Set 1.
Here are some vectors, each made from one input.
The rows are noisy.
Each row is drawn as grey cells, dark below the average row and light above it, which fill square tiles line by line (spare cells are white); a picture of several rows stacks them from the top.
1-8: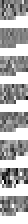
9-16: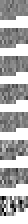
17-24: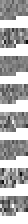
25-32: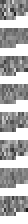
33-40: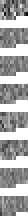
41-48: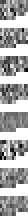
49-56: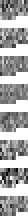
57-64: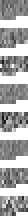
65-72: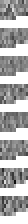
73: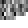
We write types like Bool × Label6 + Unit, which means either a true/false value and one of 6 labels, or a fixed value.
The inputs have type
Tree12 + Unit.
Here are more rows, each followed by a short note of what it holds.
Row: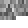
a fixed value
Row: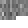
a node of a 12-node tree
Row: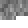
a node of a 12-node tree
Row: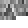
a fixed value
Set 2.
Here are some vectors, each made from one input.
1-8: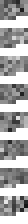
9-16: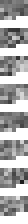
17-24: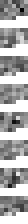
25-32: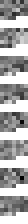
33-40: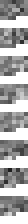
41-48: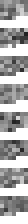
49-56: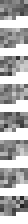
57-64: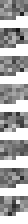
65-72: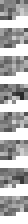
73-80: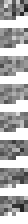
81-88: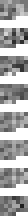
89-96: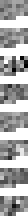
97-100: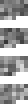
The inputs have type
Circle6.
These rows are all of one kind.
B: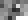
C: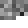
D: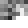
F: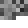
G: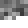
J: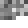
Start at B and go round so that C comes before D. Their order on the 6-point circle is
B, C, G, F, J, D.
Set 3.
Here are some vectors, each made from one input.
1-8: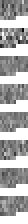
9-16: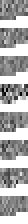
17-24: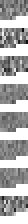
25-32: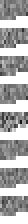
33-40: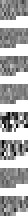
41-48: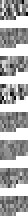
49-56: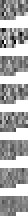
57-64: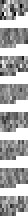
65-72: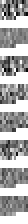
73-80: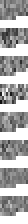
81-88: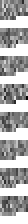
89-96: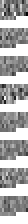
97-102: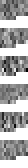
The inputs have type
Tree17.
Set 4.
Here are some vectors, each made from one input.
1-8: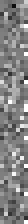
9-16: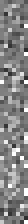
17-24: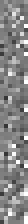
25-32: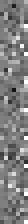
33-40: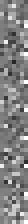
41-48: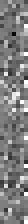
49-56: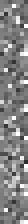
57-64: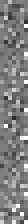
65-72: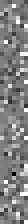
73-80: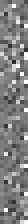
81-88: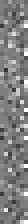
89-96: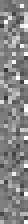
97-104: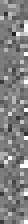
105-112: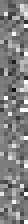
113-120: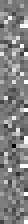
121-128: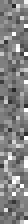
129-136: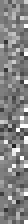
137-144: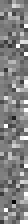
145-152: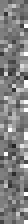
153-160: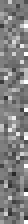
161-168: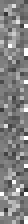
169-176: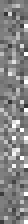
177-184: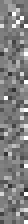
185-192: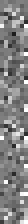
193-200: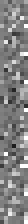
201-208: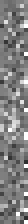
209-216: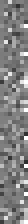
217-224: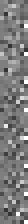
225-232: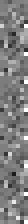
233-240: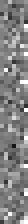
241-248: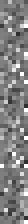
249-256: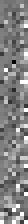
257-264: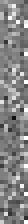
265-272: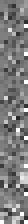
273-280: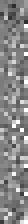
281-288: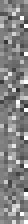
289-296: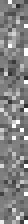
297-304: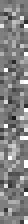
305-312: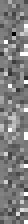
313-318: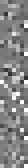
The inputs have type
Bool × Bool × Bool.
